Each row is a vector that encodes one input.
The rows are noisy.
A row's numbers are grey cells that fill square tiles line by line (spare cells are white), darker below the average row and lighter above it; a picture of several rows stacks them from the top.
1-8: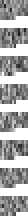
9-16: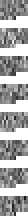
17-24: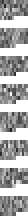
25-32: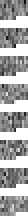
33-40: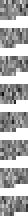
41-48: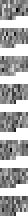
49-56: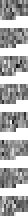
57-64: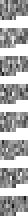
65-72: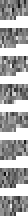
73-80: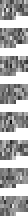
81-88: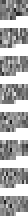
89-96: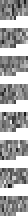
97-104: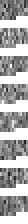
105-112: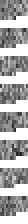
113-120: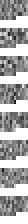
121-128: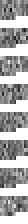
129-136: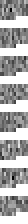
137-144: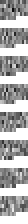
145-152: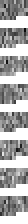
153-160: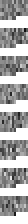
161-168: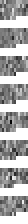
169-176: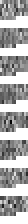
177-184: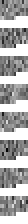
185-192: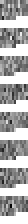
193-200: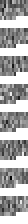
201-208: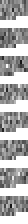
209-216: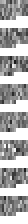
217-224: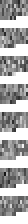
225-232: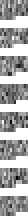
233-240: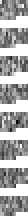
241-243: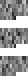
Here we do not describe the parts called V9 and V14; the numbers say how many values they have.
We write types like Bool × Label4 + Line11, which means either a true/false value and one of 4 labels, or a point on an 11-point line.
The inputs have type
(Bool × Circle5 + V14) × V9.
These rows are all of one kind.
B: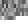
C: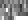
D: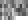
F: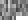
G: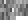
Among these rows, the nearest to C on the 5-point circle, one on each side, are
B and G.
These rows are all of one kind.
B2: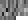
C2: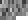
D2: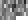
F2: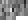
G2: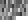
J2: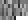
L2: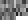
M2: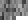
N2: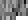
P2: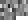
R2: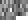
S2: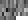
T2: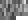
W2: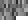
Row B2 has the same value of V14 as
C2, L2, M2 and S2.
